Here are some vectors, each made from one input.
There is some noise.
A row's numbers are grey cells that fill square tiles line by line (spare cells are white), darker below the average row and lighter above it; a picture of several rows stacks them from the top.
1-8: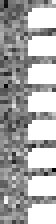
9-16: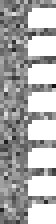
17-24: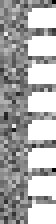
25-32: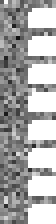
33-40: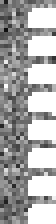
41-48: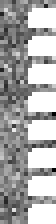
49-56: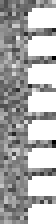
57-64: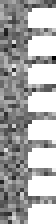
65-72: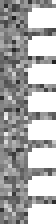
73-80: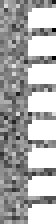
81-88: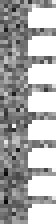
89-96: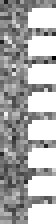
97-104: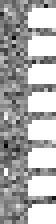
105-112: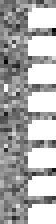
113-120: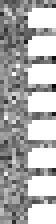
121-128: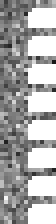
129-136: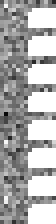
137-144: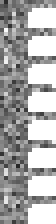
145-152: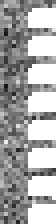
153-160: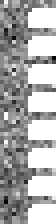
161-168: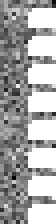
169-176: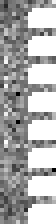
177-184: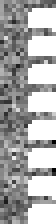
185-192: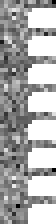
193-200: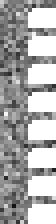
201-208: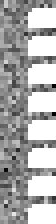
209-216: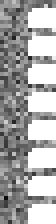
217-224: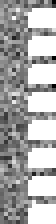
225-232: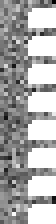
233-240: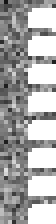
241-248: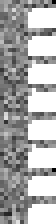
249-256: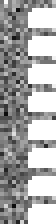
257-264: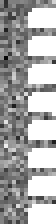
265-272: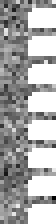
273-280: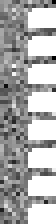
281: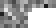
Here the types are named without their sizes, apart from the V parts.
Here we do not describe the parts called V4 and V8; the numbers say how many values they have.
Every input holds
a value of V8, together with either a point on a circle, or a node of a tree and a value of V4.
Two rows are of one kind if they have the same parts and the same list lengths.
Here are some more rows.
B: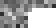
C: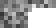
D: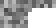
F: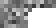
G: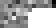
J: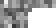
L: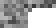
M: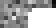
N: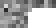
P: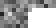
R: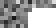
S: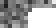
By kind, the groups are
B, C, G, M, N, P
D, F, J, L, R, S

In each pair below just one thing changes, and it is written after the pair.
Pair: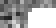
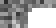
the place on the circle
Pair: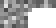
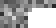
the value of V8
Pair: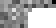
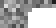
the value of V8
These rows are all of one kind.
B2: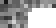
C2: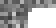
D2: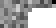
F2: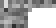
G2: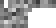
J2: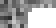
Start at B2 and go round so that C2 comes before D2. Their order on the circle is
B2, G2, J2, C2, D2, F2.
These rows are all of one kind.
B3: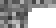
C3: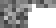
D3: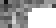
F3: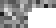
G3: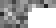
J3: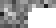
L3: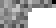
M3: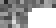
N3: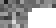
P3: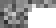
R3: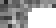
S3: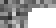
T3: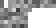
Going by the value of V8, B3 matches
M3, N3 and S3.
